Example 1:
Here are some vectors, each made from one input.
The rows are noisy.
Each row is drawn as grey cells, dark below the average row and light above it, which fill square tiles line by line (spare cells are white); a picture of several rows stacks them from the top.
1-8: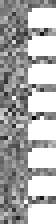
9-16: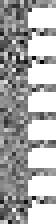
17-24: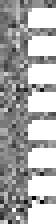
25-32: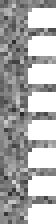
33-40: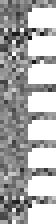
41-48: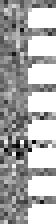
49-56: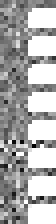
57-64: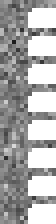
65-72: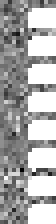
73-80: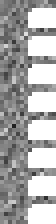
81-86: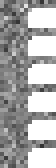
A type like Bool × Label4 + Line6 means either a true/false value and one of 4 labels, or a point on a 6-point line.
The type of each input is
Line8.
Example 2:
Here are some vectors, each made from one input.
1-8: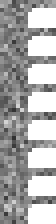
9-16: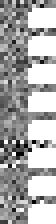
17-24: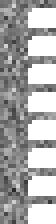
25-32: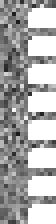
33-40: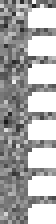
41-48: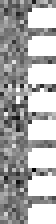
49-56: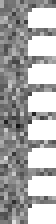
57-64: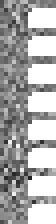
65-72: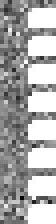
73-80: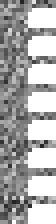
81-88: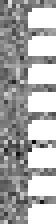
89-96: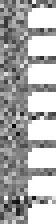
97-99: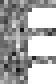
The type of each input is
Line9.
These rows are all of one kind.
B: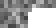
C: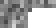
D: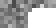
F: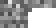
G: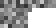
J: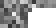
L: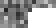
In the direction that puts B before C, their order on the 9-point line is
F, J, B, G, C, D, L.
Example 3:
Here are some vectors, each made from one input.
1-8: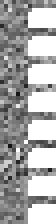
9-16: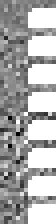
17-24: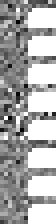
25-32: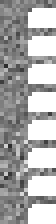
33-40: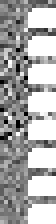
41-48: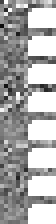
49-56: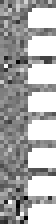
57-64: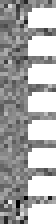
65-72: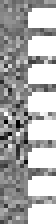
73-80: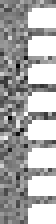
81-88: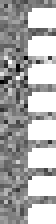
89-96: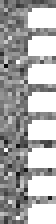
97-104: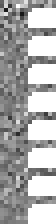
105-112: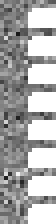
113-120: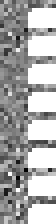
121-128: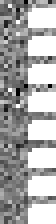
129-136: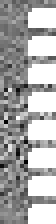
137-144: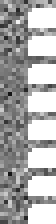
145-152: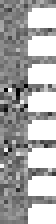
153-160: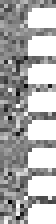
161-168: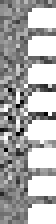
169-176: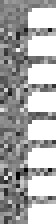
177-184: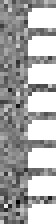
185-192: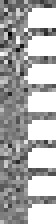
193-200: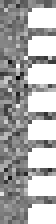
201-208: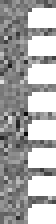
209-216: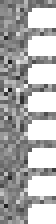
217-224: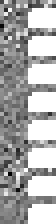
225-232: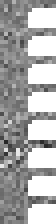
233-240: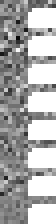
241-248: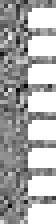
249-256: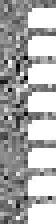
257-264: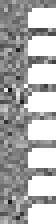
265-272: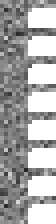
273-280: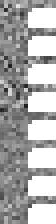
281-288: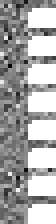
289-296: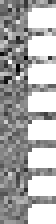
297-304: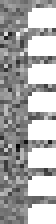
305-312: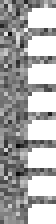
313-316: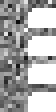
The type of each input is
Line6.
